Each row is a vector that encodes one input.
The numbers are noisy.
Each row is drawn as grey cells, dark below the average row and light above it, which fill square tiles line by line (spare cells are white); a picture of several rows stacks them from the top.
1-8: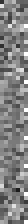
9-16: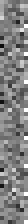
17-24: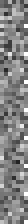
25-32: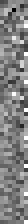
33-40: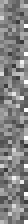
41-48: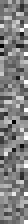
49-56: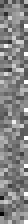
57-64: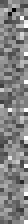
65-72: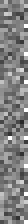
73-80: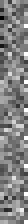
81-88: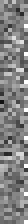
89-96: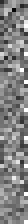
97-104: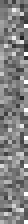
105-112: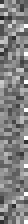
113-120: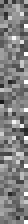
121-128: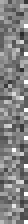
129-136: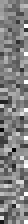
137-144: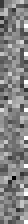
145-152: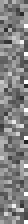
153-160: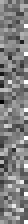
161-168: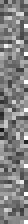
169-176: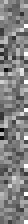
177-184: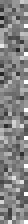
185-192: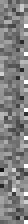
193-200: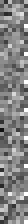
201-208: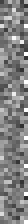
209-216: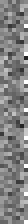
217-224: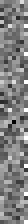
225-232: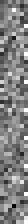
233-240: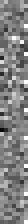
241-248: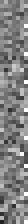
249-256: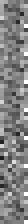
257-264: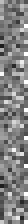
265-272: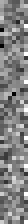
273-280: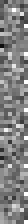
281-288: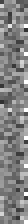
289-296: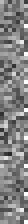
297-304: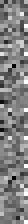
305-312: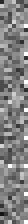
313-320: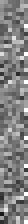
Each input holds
either a point on a 6-point circle, or a point on an 11-point circle, or a point on a 6-point line.
